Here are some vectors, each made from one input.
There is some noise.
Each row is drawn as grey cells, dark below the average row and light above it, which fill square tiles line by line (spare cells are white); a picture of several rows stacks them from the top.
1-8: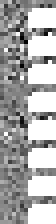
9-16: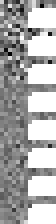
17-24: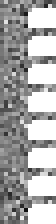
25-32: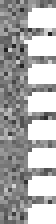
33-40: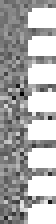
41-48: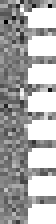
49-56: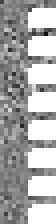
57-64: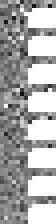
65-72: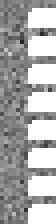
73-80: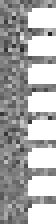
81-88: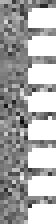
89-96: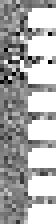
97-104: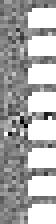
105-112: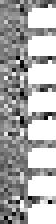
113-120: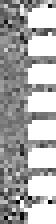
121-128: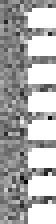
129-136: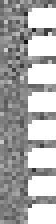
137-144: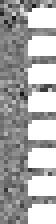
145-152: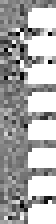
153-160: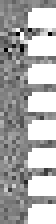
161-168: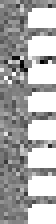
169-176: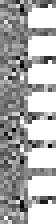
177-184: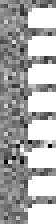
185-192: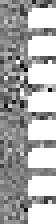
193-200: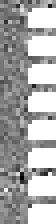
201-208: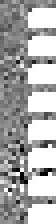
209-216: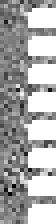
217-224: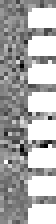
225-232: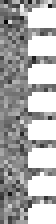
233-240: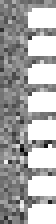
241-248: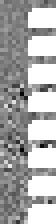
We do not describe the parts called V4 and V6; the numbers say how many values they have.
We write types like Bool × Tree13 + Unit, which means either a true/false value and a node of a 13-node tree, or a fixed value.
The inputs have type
(Bool × (Line9 + V4) + V6) × (Line7 + Tree7).
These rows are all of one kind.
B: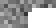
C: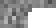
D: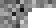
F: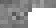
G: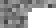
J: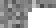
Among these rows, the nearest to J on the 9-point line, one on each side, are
C and F.
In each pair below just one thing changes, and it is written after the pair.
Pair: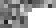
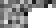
the true/false value
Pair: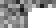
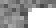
the place on the 7-point line
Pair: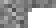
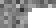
the value of V4
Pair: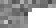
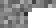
the true/false value
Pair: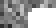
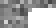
the place on the 7-point line
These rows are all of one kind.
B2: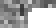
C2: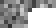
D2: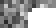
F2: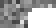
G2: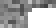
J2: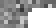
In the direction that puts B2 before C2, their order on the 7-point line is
G2, J2, B2, F2, D2, C2.
